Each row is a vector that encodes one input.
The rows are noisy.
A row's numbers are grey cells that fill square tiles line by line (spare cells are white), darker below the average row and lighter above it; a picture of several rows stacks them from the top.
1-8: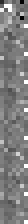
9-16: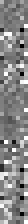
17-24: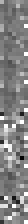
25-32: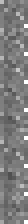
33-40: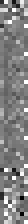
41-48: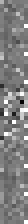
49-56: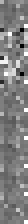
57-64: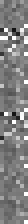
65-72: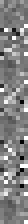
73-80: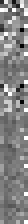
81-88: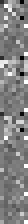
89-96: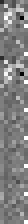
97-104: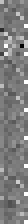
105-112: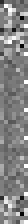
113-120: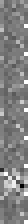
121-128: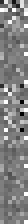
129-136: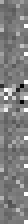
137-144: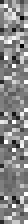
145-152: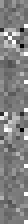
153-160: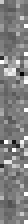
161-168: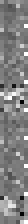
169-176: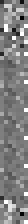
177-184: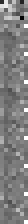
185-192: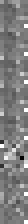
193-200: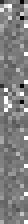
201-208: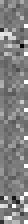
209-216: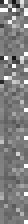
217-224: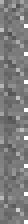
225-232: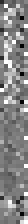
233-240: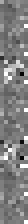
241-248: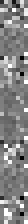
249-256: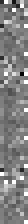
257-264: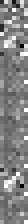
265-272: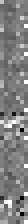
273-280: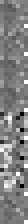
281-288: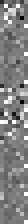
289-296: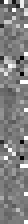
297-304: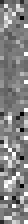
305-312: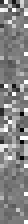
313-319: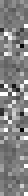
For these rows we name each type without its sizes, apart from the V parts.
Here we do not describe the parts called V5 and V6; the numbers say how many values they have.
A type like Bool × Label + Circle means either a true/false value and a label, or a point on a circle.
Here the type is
Bool × Bool × Bool × Bool × Bool + (Circle + V6) × V5 + Tree + Unit.
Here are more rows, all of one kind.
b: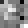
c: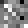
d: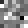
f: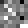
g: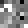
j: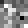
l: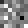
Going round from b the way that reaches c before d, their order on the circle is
b, f, c, g, j, l, d.
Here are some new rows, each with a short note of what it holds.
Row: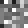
a node of a tree
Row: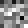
a fixed value
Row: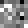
a point on a circle and a value of V5
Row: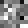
a point on a circle and a value of V5
